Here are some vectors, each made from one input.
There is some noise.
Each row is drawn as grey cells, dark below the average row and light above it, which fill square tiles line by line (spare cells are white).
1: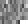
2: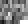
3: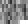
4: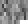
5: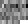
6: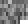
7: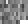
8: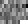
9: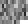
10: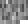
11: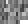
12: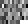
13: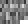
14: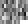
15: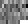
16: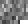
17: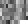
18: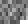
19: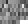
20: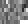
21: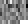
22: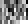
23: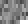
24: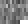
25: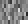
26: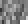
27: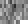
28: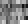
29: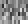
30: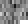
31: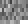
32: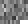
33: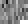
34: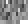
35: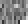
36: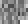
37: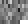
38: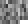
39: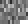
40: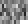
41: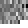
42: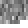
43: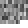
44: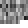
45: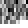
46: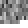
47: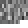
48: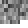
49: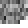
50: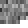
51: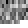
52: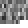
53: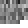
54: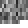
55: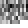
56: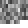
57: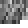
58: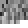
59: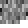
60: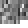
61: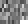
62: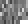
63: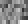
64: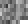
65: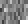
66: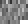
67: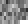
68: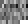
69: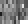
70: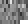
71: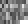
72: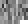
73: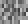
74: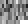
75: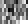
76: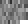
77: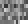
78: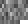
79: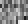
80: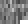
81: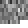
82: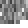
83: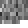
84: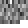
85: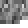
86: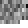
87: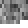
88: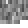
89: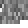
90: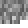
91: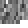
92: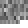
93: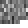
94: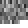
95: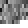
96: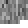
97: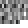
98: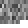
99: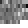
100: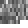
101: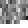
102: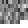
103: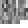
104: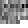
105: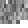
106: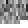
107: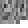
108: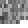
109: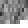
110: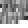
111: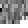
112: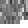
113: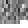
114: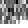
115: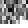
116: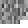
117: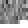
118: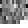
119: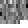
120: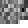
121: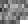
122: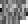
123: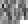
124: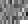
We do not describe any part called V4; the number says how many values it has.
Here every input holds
a list of up to three items, each a true/false value and a value of V4.
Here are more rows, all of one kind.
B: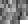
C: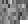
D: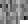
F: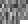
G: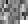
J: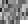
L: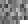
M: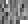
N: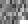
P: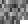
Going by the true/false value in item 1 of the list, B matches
C, G and J.
